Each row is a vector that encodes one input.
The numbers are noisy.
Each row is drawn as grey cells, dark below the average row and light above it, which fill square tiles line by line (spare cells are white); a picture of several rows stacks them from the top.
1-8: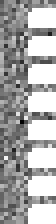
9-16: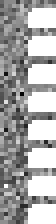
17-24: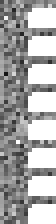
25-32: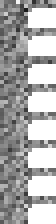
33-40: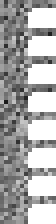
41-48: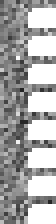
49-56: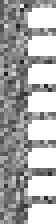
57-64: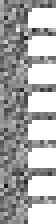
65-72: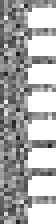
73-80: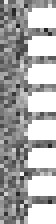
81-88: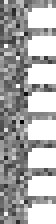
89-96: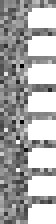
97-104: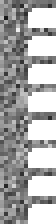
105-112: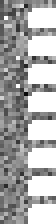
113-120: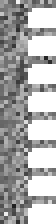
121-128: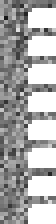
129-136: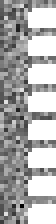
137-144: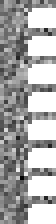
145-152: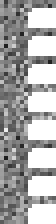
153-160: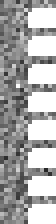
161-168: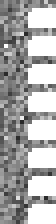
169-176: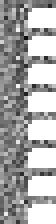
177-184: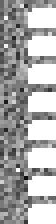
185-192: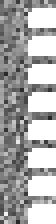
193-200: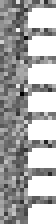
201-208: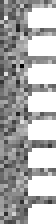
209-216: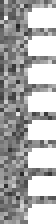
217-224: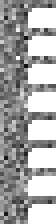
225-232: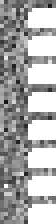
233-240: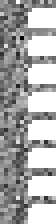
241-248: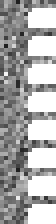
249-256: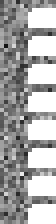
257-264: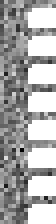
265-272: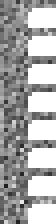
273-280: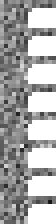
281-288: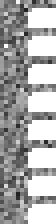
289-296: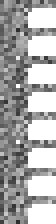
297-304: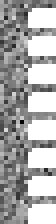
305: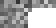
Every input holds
a true/false value, together with either one of 9 labels, or a node of an 18-node tree.
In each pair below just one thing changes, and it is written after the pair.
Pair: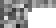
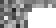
the label
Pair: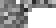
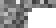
the label
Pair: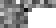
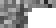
the label
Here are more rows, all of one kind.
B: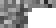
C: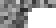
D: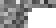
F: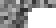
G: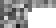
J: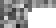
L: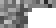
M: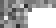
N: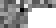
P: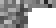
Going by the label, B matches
G, J, L and P.
